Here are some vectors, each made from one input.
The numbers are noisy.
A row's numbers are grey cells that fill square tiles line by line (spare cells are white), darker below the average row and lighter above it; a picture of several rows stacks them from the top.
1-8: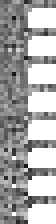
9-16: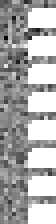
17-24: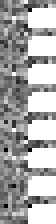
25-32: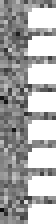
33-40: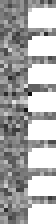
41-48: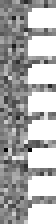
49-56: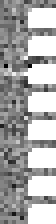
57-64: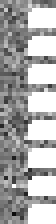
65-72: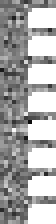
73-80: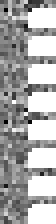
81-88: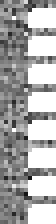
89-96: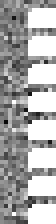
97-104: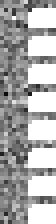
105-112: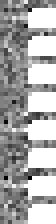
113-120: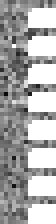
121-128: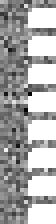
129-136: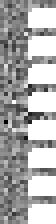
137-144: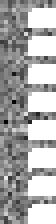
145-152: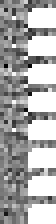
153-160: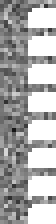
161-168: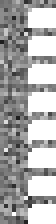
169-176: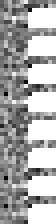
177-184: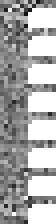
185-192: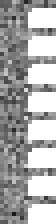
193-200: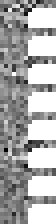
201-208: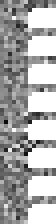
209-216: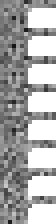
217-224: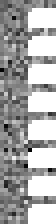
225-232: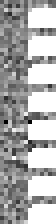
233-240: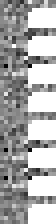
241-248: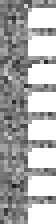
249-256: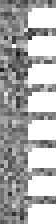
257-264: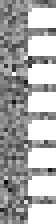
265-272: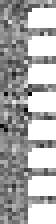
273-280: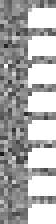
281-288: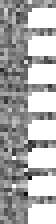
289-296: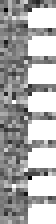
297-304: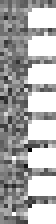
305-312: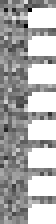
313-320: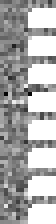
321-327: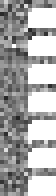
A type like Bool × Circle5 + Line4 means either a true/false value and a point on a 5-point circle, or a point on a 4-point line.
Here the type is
Bool × Bool × Bool + List2(Line4 × Line5 × Line6 + Line8) + Tree11.
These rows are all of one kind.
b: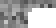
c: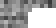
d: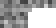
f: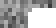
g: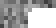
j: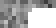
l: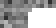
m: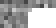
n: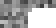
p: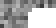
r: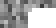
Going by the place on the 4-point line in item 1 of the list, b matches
j, m and n.
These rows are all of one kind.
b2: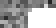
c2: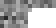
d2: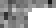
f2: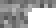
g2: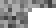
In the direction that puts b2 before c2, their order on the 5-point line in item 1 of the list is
d2, b2, f2, g2, c2.
